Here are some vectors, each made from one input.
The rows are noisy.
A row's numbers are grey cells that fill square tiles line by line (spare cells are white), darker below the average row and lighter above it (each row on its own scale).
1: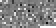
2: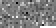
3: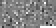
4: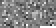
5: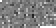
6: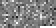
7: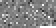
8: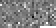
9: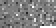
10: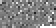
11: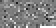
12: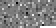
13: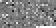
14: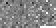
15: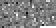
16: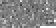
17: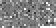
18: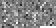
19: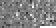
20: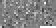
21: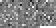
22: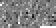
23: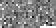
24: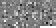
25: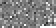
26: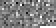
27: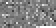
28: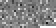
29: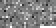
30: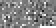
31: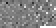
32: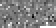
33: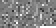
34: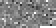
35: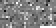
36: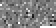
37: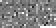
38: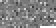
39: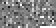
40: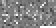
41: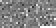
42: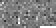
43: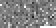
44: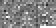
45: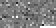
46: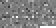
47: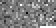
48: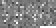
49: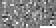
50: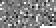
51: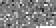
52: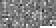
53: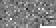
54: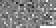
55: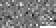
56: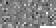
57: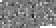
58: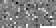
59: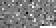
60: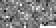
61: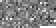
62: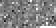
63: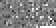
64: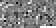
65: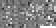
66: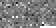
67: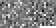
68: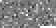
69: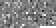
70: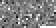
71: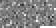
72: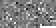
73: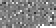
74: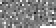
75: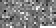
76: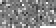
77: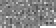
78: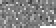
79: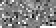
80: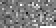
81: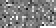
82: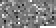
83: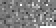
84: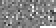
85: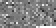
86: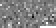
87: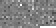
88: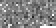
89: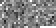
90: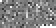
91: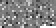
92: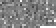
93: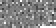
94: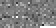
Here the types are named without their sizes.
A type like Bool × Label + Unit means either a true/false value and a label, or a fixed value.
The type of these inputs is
Bool × Label × Tree.
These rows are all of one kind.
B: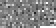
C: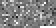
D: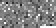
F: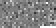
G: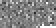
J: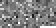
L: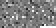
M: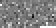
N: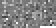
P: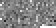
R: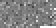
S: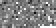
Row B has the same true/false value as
D, L, N and R.
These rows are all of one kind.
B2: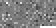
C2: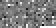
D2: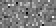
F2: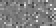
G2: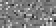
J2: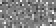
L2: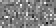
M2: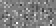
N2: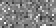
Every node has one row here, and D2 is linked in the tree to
C2.
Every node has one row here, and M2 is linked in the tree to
B2.
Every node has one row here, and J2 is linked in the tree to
L2.
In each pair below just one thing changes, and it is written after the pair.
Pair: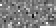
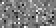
the label
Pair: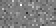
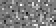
the label
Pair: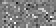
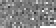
the node of the tree
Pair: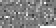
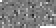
the label
